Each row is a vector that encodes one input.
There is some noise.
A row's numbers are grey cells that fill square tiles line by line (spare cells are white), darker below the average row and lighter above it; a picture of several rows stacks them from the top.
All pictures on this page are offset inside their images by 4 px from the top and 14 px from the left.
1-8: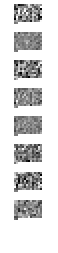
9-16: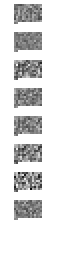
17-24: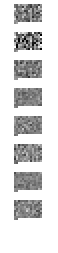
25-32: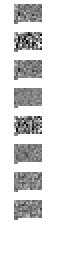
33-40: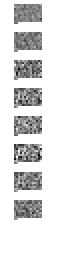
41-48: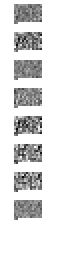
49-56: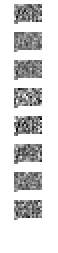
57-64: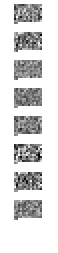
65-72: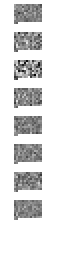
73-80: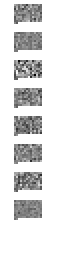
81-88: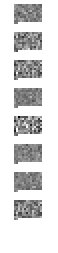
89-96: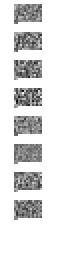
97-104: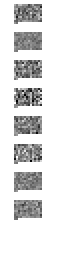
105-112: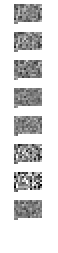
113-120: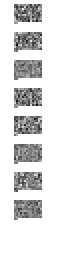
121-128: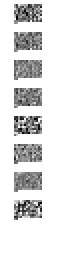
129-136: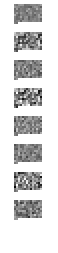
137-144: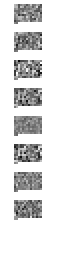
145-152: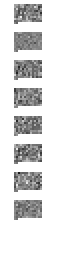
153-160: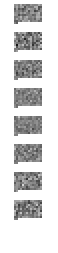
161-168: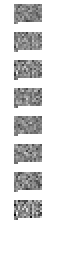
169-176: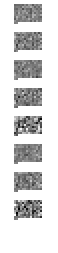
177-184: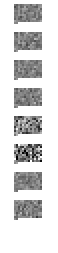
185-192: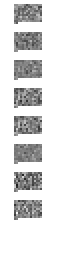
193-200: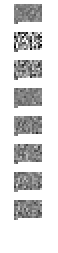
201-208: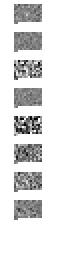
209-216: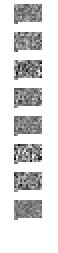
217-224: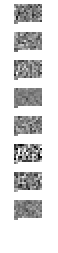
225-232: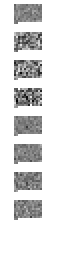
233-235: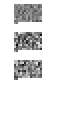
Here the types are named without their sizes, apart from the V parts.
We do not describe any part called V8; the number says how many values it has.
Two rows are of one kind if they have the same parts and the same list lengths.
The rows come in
4 kinds.
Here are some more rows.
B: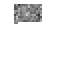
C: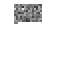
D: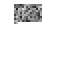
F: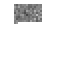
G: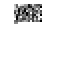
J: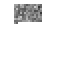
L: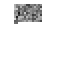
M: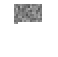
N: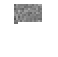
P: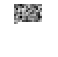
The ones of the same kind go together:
B, J
C, D, L, P
F, G
M, N

